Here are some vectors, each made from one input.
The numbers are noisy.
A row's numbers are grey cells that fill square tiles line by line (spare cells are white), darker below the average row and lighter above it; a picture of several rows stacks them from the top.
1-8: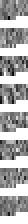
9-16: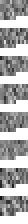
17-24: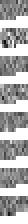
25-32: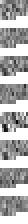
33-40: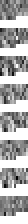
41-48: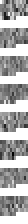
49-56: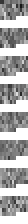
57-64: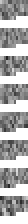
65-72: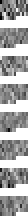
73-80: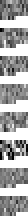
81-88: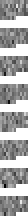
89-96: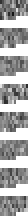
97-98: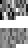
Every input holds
either one of 7 labels, or three true/false values.
